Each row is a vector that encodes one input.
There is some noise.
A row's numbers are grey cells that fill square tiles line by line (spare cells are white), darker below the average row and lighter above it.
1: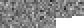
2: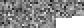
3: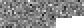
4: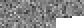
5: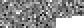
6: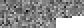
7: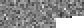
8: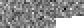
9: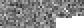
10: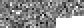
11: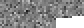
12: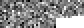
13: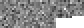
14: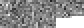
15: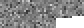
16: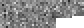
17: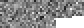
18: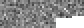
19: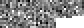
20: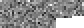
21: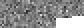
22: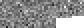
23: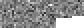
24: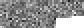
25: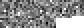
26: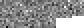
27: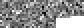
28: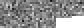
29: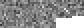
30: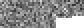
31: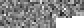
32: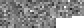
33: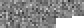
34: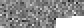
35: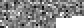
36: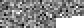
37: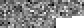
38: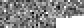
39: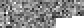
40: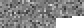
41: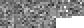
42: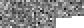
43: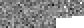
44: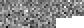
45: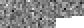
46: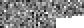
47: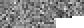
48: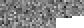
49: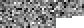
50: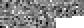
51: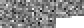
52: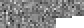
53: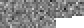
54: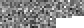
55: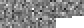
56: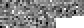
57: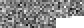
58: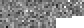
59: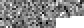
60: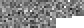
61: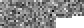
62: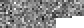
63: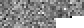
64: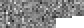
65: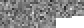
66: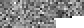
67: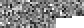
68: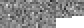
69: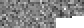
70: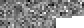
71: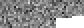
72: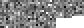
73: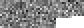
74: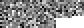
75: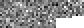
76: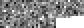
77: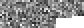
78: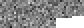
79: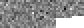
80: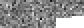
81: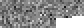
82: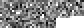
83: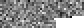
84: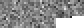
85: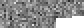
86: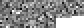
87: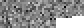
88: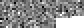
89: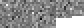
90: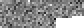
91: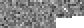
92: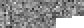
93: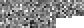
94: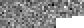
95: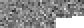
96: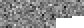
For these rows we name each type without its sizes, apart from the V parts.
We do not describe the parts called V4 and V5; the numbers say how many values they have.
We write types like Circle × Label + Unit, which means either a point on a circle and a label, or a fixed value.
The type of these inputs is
(Bool × Bool × Bool × (Circle + Unit) + V4) × V5.
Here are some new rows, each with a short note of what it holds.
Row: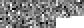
a value of V4 and a value of V5
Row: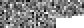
a value of V4 and a value of V5
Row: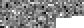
a value of V4 and a value of V5
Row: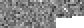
a point on a circle, three true/false values and a value of V5
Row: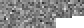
a point on a circle, three true/false values and a value of V5
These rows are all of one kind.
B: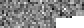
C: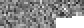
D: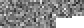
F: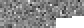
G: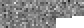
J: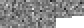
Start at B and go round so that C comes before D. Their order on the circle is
B, J, C, F, D, G.
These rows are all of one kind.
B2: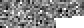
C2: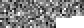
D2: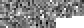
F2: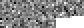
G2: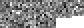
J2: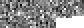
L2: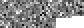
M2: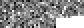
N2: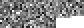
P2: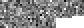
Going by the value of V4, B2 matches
C2, M2 and N2.
